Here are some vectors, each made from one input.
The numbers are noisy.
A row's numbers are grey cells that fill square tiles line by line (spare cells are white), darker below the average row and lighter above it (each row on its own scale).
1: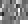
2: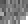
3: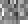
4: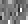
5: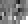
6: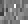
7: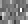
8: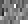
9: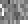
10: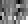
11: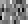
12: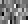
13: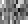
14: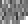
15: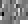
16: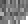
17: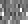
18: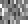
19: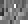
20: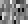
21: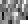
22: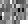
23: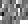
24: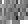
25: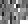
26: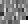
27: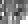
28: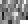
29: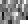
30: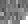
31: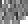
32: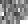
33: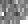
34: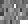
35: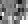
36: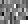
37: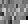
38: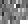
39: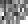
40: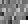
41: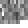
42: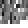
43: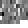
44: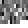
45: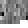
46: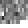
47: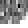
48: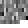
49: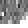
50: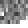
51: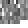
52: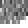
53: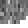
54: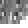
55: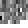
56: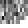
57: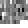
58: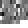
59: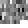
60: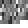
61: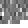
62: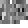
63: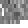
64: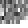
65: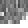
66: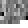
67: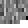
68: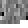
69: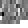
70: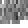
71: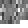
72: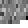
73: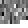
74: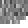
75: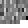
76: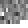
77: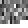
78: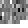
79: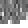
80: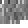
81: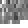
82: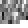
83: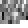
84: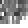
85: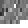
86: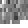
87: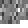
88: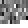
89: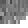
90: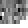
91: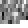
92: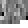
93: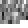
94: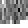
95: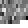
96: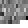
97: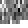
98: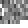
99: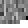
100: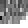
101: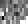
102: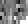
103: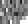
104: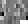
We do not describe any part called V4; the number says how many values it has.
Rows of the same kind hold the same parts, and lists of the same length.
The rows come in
3 kinds.
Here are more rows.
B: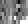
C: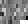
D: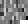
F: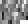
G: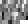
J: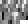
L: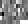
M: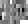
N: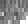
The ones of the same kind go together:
B, M, N
C, D, L
F, G, J

